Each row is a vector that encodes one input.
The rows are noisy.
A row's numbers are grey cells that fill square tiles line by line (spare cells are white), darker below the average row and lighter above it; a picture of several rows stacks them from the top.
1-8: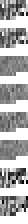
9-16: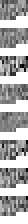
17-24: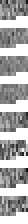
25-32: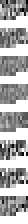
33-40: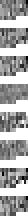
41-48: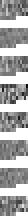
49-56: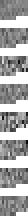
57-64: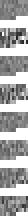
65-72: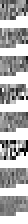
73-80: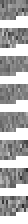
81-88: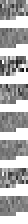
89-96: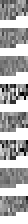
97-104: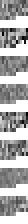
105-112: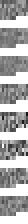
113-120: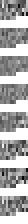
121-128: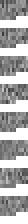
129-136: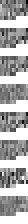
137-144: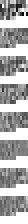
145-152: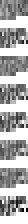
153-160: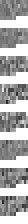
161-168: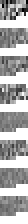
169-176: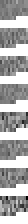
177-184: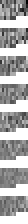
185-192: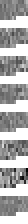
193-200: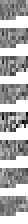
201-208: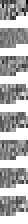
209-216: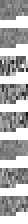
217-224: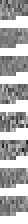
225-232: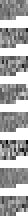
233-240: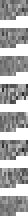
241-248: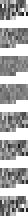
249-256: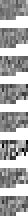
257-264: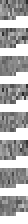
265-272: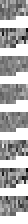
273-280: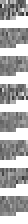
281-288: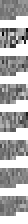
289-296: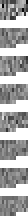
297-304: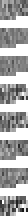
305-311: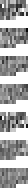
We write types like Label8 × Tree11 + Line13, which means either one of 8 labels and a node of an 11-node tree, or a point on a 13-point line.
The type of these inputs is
Circle8 + (Circle18 + Unit) × Line15.
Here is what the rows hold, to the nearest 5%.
About 25% of them hold a point on an 8-point circle. The rest hold a point on a 15-point line, together with either a point on an 18-point circle, or a fixed value.
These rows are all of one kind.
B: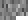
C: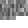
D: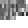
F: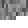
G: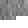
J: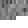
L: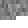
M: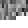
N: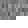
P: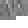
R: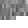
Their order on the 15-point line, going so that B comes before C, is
B, P, D, N, L, G, R, M, J, F, C.
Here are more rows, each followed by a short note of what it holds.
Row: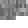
a point on a 15-point line
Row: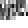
a point on an 18-point circle and a point on a 15-point line
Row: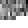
a point on an 8-point circle
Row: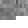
a point on a 15-point line
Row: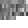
a point on an 18-point circle and a point on a 15-point line
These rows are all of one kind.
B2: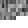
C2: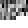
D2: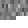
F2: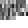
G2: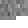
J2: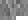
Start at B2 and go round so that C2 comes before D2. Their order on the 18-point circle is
B2, C2, F2, D2, J2, G2.
